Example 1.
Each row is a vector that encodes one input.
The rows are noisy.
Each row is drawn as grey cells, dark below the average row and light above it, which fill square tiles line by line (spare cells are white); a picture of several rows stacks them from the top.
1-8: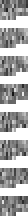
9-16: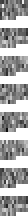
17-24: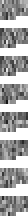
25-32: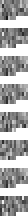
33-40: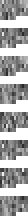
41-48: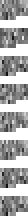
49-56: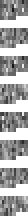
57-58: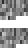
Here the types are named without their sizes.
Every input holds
either a point on a line, or a node of a tree.
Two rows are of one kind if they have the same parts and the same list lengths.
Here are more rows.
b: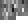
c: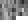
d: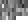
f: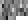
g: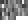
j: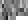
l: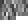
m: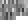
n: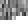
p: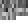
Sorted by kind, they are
b, c, d, g, l, p
f, j, m, n

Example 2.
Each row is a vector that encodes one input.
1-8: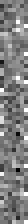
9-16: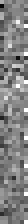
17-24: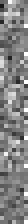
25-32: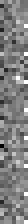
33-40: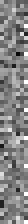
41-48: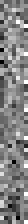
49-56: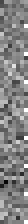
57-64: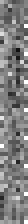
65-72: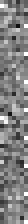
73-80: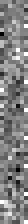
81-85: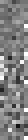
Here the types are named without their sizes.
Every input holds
a point on a line, together with either a fixed value, or three true/false values.
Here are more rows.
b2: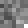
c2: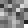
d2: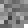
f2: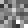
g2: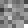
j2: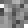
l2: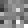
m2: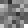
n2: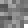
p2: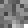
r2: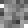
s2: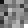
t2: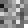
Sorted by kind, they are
b2, d2, n2, p2, s2
c2, f2, g2, j2, l2, m2, r2, t2

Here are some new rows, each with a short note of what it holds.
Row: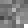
a point on a line
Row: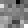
a point on a line and three true/false values
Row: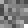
a point on a line and three true/false values
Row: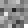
a point on a line and three true/false values
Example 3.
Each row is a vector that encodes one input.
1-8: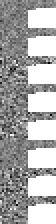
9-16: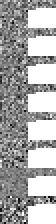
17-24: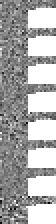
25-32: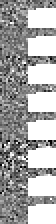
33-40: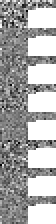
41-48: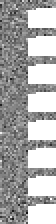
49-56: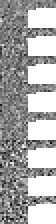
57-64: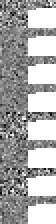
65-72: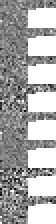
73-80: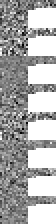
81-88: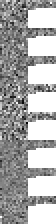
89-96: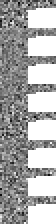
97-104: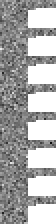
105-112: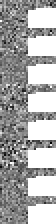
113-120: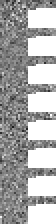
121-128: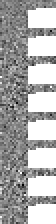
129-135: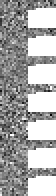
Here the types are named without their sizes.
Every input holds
a list of points on a line.
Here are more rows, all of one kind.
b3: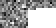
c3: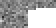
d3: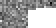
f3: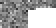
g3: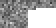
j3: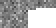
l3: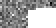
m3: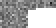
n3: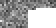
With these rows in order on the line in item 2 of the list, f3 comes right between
j3 and l3.
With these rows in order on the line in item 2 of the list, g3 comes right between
c3 and m3.
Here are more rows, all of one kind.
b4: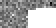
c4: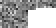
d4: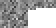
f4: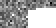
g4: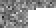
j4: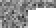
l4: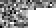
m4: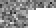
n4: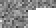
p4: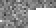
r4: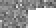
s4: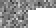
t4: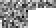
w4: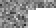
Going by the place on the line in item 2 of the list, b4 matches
c4, d4 and f4.
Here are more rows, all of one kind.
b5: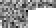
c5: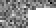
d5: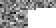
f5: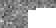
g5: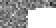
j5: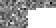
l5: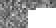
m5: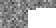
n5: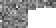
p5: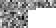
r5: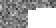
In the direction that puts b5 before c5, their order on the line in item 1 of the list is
g5, b5, j5, d5, n5, r5, f5, l5, m5, p5, c5.
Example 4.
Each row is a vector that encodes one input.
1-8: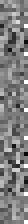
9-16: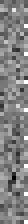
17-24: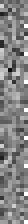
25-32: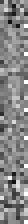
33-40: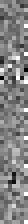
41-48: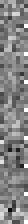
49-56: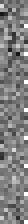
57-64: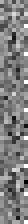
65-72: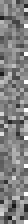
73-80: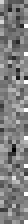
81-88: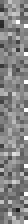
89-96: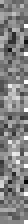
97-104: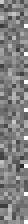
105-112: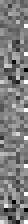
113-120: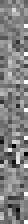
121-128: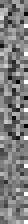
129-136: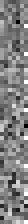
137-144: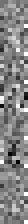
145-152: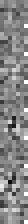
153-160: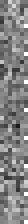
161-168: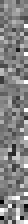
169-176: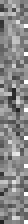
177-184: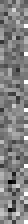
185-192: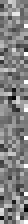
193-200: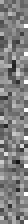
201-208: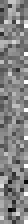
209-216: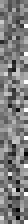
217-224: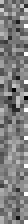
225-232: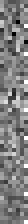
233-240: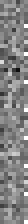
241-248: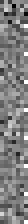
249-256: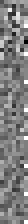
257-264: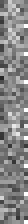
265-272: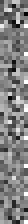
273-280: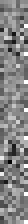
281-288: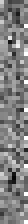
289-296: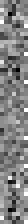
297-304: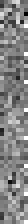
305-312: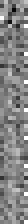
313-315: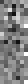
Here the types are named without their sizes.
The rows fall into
2 kinds.
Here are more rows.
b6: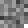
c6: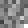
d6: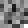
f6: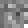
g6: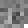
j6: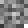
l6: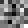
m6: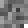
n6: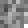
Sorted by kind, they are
b6, c6, f6, g6, j6, m6, n6
d6, l6

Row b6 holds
five true/false values.
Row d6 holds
a point on a line.
